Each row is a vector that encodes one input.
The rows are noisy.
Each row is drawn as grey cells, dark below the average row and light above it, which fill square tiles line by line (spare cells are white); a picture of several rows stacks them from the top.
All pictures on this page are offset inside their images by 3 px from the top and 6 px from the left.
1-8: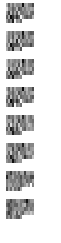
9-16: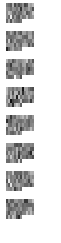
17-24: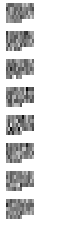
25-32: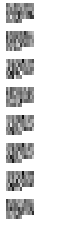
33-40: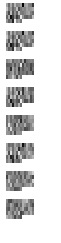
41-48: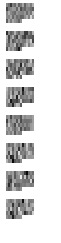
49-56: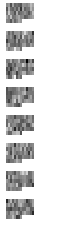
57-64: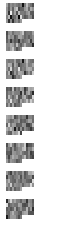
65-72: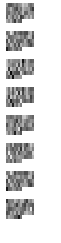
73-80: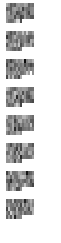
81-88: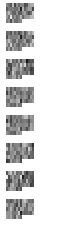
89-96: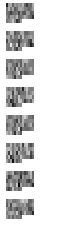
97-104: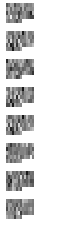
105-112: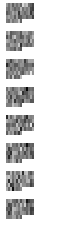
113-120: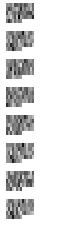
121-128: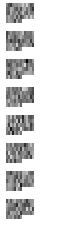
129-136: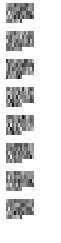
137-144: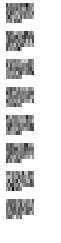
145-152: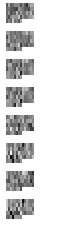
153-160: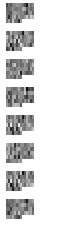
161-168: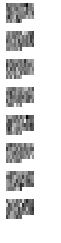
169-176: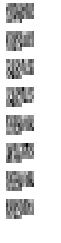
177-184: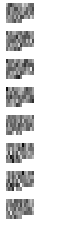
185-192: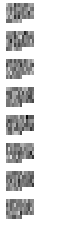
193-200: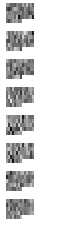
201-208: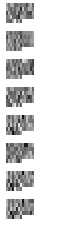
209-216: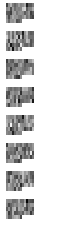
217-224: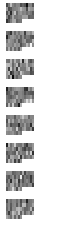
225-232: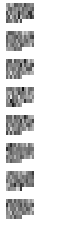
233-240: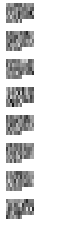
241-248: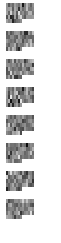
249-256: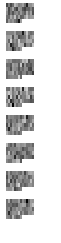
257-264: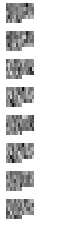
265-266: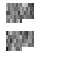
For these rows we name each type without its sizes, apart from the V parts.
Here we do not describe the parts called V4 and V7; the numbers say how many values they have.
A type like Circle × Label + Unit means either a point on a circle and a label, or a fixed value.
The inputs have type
(Bool × V4 + V7) × (Tree + Unit).
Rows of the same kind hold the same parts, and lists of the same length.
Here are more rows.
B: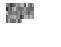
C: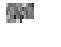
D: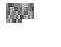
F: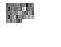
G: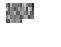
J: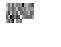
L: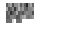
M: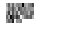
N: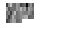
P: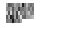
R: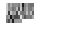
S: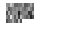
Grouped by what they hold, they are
B, D, F
C, G, L, N, S
J, M, R
P

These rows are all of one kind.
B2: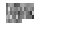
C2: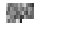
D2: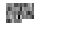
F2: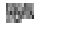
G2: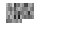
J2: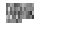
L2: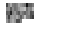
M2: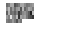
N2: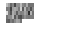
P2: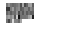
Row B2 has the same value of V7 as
F2, J2, L2 and M2.
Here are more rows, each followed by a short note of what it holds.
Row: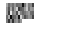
a value of V7
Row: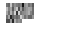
a value of V7
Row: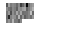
a node of a tree, a true/false value and a value of V4
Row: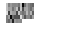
a value of V7
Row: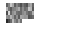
a node of a tree and a value of V7
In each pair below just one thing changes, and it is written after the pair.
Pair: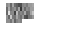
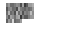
the node of the tree
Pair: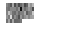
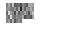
the true/false value
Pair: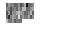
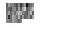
the value of V4
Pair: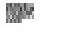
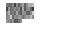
the value of V4
